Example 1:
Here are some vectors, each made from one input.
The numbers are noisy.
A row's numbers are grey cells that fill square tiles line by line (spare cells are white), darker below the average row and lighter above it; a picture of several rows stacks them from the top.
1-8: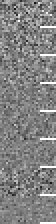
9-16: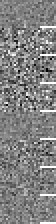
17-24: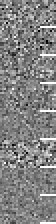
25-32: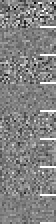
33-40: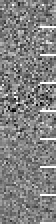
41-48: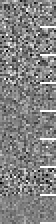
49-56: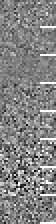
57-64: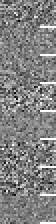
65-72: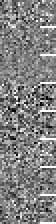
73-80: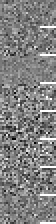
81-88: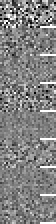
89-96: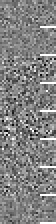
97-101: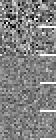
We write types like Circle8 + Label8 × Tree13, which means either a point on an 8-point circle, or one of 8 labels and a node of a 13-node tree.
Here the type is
List3(Line5).
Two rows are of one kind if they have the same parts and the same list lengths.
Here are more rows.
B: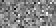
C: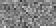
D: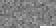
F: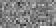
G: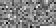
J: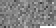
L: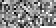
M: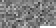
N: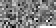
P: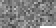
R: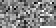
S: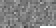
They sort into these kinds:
B, J
C, D, G, R, S
F, L
M, N, P

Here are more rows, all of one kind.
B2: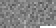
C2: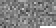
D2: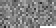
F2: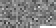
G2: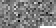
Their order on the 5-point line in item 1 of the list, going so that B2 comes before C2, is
D2, B2, C2, F2, G2.
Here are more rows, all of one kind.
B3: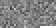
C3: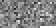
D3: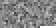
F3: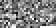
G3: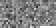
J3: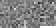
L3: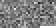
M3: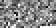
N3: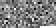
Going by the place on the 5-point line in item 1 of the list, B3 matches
D3, G3 and M3.
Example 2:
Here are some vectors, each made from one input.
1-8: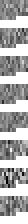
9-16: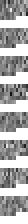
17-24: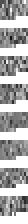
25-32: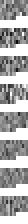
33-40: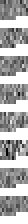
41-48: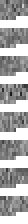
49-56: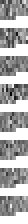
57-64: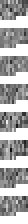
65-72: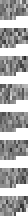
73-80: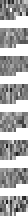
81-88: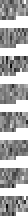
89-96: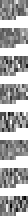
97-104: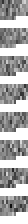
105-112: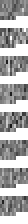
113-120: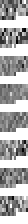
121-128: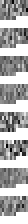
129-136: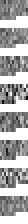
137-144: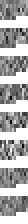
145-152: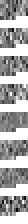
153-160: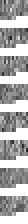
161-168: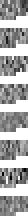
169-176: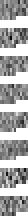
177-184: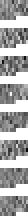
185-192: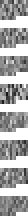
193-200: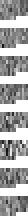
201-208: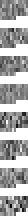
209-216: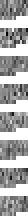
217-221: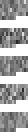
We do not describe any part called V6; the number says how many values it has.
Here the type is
Bool × V6 + Label11.
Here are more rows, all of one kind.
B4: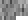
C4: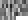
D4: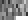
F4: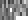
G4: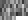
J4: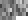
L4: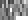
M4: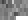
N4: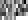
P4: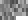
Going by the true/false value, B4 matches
C4, J4 and P4.
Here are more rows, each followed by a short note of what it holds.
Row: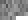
a true/false value and a value of V6
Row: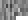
a true/false value and a value of V6
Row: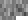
one of 11 labels
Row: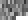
one of 11 labels
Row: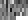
one of 11 labels
